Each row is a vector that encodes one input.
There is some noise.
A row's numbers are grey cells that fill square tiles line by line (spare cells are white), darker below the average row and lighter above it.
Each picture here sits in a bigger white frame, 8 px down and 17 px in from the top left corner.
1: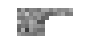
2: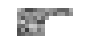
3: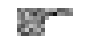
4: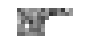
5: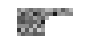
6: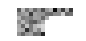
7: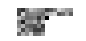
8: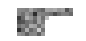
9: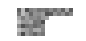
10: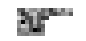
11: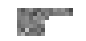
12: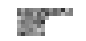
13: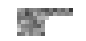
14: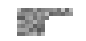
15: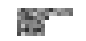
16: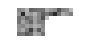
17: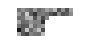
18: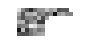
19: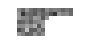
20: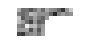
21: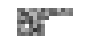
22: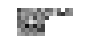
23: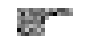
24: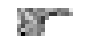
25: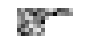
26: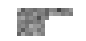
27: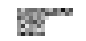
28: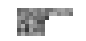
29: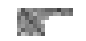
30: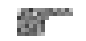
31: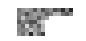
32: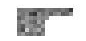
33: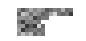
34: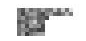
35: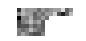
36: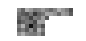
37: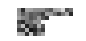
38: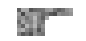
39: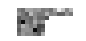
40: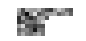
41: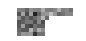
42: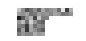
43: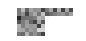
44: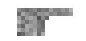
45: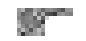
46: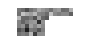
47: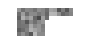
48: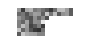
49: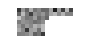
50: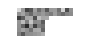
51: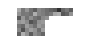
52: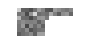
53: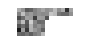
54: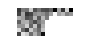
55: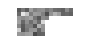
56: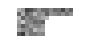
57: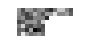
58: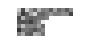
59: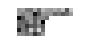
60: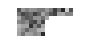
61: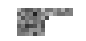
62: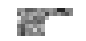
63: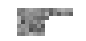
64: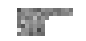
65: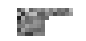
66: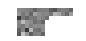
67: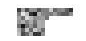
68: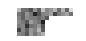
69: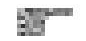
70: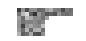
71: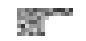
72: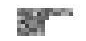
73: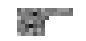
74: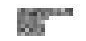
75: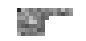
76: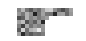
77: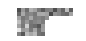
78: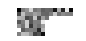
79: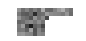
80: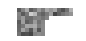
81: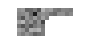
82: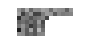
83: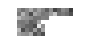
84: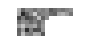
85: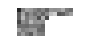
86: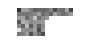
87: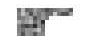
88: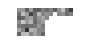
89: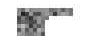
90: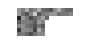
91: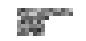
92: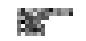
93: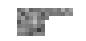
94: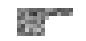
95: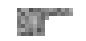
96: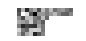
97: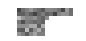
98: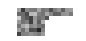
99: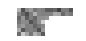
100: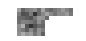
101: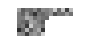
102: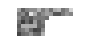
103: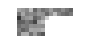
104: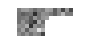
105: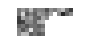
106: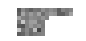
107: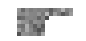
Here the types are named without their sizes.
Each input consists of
two labels and a point on a line.
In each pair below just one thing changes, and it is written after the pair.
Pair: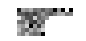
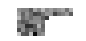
the place on the line
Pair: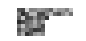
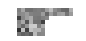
one of the two labels
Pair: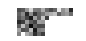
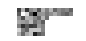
the place on the line
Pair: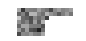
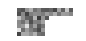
one of the two labels
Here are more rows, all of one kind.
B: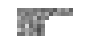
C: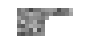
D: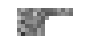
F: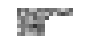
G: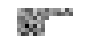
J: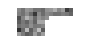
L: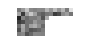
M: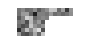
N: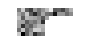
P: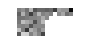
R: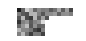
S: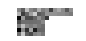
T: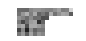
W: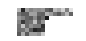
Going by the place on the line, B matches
C, P and W.
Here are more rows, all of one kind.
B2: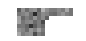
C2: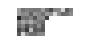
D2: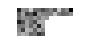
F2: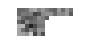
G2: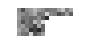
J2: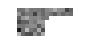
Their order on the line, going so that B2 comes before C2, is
G2, F2, B2, C2, J2, D2.
